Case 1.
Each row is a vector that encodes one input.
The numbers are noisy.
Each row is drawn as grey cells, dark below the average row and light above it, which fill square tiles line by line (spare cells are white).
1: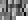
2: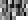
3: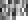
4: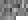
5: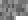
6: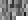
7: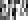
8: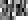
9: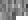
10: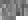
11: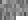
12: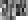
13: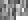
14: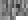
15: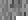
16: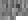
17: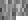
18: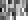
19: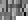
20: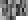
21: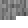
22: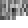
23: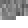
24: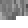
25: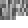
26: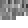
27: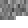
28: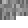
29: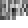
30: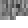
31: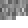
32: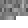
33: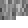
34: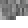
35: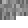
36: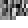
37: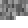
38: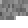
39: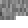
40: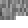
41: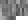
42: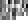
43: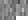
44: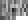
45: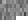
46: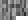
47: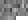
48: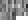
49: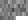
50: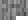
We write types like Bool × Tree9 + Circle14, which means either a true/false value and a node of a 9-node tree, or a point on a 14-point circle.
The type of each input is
Tree9.
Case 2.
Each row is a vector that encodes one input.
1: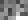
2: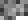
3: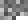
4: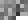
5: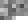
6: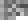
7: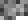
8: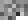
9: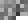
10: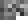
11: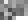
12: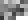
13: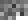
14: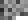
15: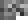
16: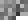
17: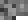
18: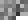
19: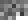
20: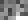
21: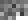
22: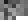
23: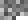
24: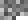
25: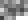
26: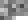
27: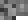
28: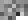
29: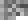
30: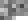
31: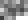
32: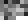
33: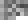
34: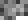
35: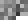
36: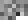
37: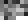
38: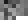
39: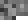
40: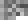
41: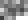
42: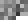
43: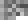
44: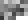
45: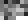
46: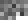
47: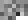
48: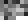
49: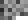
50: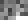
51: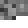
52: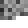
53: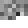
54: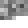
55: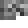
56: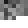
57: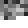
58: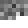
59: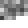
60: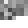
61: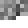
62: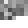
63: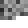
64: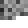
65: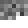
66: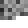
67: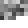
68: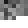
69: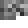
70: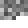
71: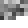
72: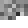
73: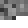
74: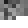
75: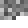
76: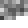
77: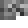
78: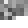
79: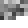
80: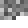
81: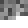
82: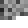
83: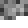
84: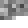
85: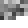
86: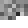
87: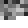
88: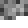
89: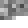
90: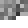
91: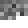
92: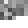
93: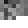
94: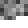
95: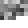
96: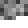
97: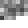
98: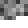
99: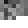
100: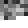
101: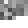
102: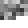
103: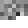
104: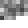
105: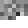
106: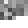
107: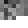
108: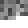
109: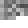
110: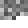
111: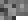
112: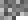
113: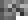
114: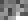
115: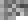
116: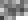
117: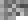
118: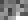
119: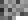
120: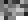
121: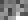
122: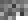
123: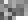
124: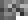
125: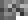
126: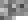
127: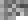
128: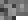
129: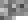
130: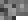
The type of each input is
Bool × Bool × Bool × Bool.
